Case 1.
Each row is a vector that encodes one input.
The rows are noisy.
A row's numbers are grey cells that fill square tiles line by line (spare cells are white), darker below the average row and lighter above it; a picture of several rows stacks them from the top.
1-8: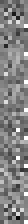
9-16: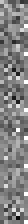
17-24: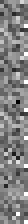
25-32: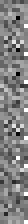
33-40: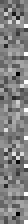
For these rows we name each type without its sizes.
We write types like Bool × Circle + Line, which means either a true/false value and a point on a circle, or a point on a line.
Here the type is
Bool × Bool × Bool.
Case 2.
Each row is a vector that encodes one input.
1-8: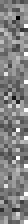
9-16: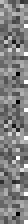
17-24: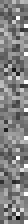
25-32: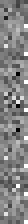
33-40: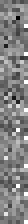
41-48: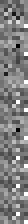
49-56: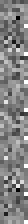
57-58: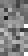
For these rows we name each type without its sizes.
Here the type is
Bool × Bool × Bool.
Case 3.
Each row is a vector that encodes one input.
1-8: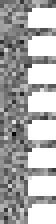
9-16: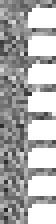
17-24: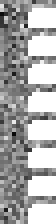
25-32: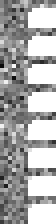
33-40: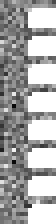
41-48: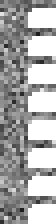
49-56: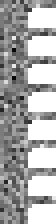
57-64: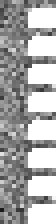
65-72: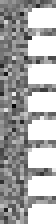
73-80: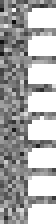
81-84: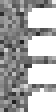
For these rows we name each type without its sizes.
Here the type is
Circle.
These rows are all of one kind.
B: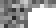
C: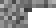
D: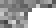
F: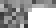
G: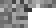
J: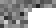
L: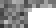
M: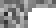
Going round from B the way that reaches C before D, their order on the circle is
B, F, L, J, C, G, D, M.
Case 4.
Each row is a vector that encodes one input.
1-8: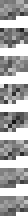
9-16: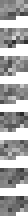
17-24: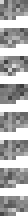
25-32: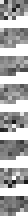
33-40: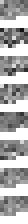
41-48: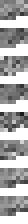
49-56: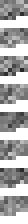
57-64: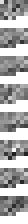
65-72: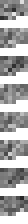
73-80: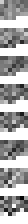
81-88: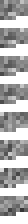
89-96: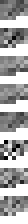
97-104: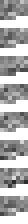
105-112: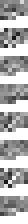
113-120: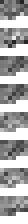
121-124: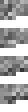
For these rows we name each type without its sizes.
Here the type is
Label.
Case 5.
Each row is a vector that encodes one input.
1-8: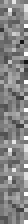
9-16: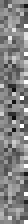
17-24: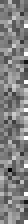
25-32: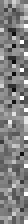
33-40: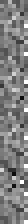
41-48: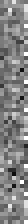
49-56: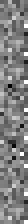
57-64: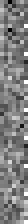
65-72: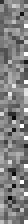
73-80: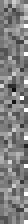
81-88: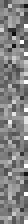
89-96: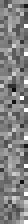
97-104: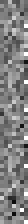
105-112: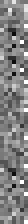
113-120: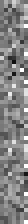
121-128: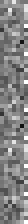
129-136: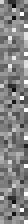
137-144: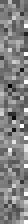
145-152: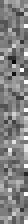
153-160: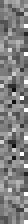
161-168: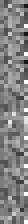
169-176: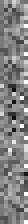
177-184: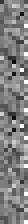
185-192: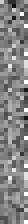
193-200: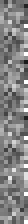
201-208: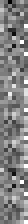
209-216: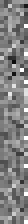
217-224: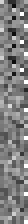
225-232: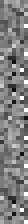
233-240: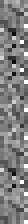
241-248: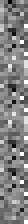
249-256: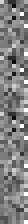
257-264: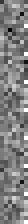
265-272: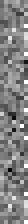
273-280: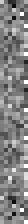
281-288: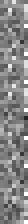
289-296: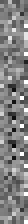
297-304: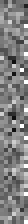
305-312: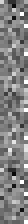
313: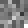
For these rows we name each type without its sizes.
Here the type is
Line.
